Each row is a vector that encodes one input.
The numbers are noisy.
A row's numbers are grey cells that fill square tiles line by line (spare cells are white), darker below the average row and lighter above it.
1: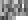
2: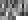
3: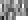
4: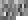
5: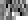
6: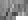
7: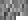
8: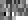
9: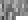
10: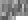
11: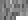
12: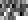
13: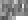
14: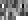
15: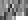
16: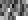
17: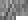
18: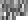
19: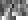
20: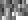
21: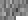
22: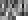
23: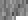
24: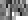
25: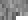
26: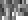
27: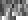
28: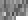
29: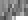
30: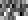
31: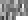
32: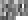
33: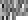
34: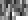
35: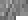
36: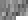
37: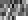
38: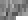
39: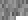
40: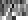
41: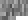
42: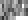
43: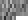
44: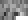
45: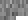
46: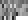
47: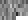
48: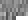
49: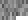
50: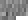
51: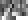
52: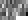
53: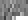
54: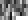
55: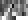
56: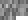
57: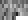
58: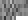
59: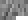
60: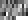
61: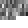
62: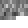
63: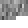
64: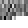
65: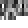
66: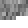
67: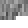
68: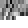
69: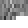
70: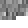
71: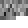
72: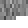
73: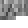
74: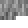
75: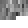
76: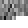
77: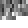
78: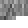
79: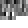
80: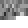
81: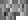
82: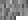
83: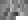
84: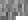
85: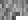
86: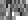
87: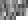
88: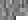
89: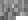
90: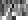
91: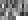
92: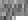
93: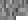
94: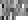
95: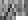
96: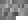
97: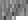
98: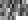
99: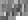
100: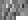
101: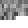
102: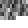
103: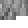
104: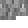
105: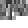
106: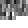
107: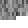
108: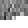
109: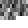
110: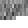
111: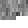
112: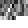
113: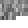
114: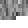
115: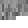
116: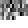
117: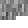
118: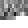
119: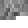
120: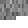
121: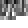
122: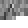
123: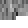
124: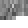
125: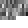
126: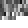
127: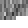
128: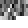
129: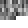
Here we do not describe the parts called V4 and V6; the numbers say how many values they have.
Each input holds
either a point on a 7-point line, a true/false value and a value of V6, or a value of V4.
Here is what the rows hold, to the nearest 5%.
About 70% of them hold a point on a 7-point line, a true/false value and a value of V6. The rest hold a value of V4.
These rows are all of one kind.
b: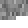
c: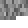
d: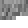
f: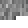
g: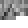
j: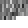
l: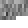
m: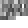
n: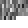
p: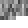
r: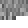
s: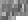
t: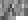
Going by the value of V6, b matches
d and s.
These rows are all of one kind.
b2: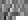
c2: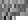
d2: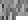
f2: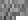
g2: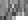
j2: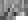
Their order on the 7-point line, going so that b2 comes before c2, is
b2, j2, c2, f2, d2, g2.
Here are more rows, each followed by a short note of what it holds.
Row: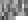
a point on a 7-point line, a true/false value and a value of V6
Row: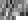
a value of V4
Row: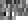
a value of V4
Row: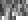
a value of V4
